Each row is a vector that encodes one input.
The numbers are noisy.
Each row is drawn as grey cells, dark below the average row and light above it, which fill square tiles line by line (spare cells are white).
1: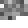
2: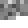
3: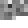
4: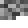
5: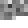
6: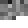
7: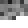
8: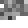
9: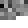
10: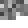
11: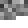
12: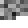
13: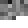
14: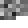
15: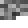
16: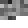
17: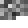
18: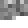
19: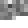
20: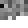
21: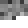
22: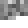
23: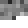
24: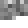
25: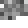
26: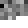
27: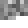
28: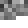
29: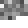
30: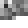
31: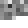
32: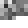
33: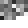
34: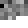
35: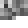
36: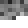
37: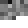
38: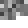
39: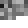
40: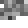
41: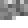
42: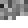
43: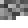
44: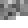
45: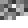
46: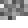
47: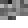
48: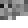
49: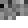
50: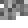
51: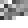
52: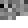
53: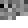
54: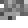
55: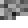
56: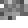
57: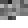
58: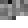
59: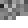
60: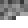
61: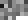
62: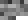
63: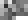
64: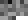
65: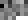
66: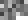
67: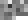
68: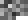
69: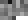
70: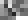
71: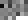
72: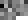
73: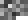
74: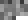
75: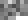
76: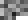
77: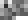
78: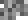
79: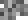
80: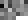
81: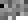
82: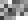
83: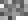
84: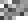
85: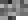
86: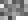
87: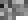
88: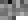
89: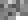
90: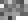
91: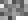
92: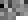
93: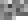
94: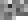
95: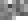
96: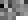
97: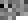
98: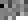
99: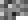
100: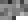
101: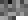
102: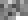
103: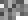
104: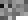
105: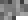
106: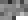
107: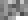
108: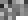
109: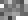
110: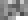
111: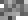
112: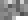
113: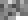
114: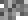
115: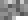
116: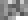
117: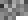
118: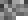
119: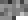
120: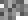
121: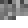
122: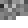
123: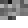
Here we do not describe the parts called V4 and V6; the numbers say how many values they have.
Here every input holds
a value of V4, together with either a point on a 5-point line, or a true/false value and a value of V6.
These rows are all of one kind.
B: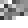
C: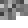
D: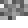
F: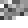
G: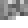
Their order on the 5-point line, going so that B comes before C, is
D, B, F, G, C.
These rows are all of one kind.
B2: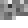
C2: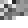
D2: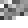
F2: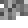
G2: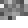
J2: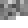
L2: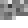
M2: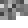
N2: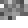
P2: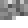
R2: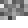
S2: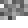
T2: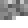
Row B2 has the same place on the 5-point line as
C2, L2, R2 and S2.
